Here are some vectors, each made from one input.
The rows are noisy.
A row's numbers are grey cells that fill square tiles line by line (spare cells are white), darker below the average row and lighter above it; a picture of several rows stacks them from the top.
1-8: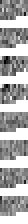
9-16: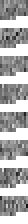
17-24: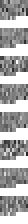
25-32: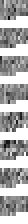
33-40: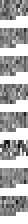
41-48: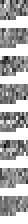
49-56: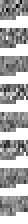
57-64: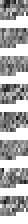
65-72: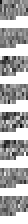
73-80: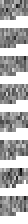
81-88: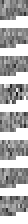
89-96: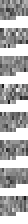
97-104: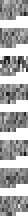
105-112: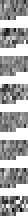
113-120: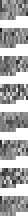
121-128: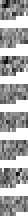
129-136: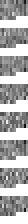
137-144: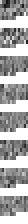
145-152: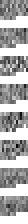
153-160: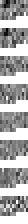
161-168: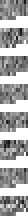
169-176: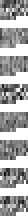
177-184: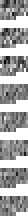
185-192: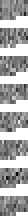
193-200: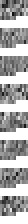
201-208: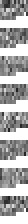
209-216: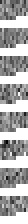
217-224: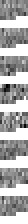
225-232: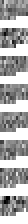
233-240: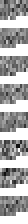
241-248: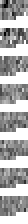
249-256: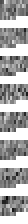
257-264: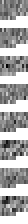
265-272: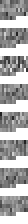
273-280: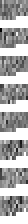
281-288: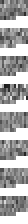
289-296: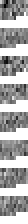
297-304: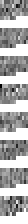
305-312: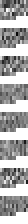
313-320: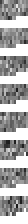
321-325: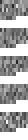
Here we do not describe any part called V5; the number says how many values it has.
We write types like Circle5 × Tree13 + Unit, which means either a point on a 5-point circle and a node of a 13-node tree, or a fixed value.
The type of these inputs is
(Line8 + List2(V5)) × Line9 + List3(Line4).
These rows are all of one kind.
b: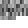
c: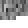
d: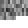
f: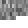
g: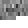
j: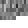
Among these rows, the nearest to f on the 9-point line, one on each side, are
g and j.
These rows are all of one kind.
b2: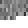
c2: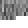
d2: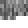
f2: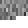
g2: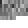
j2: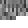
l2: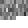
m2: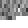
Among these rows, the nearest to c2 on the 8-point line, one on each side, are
g2 and j2.
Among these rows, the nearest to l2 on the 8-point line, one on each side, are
b2 and d2.
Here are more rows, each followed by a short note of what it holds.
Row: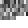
a list of one item
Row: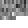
a point on a 9-point line, together with the empty list
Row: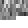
a point on a 9-point line, together with a list of two items
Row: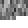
a point on a 9-point line, together with a list of one item
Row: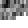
a list of three items
